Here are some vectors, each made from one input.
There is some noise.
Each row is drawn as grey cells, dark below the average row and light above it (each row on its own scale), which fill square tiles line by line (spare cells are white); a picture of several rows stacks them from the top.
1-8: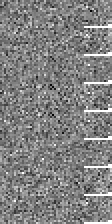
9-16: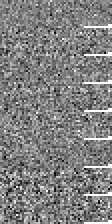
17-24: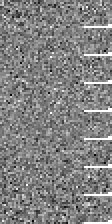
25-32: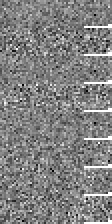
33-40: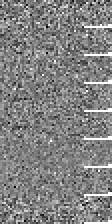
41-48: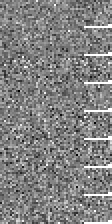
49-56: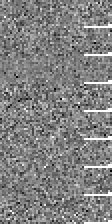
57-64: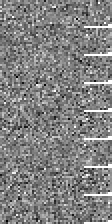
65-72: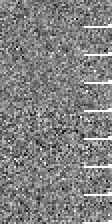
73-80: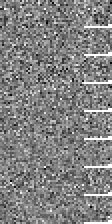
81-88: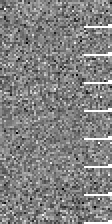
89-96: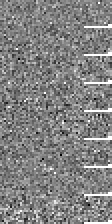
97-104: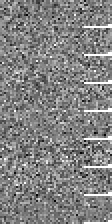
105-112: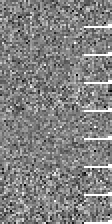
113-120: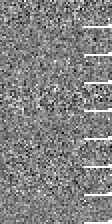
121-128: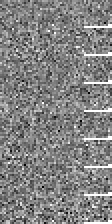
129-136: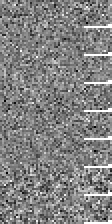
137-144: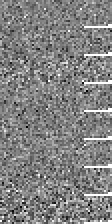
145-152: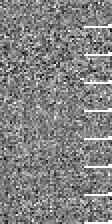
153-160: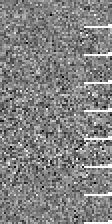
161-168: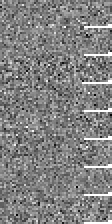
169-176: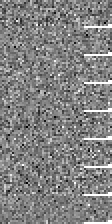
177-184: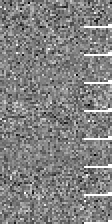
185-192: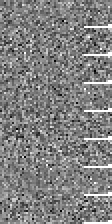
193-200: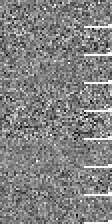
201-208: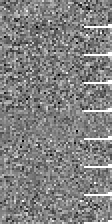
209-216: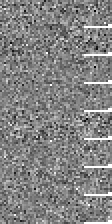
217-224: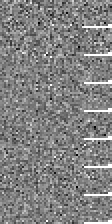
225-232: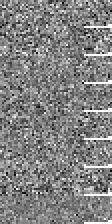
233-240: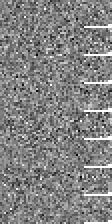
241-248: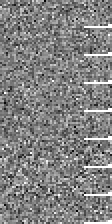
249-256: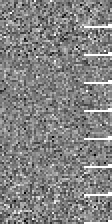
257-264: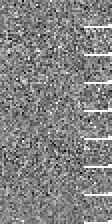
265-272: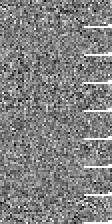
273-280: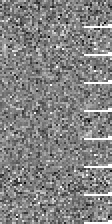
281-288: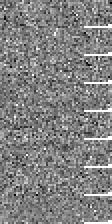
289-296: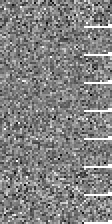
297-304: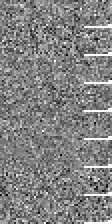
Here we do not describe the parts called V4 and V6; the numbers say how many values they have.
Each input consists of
a value of V4 and a value of V6, together with either a point on an 11-point circle and a true/false value, or a node of an 11-node tree.
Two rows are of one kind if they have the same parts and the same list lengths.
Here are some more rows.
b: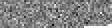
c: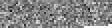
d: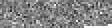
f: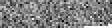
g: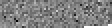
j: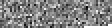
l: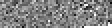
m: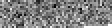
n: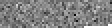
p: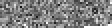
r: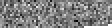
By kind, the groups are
b, c, d, g, j, l, p
f, m, n, r

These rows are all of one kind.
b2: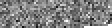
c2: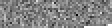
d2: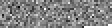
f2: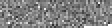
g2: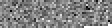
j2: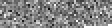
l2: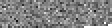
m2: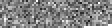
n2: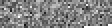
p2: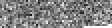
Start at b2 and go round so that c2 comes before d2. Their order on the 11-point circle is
b2, j2, c2, d2, f2, l2, g2, n2, p2, m2.
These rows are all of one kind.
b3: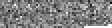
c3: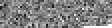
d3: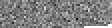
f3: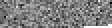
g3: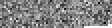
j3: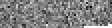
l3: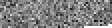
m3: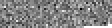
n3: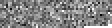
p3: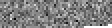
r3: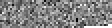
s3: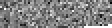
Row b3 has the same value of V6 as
f3, j3 and p3.
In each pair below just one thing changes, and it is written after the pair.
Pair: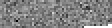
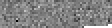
the value of V4
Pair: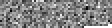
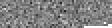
the value of V6
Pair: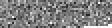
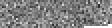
the place on the 11-point circle
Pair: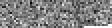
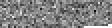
the place on the 11-point circle
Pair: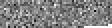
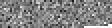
the value of V4
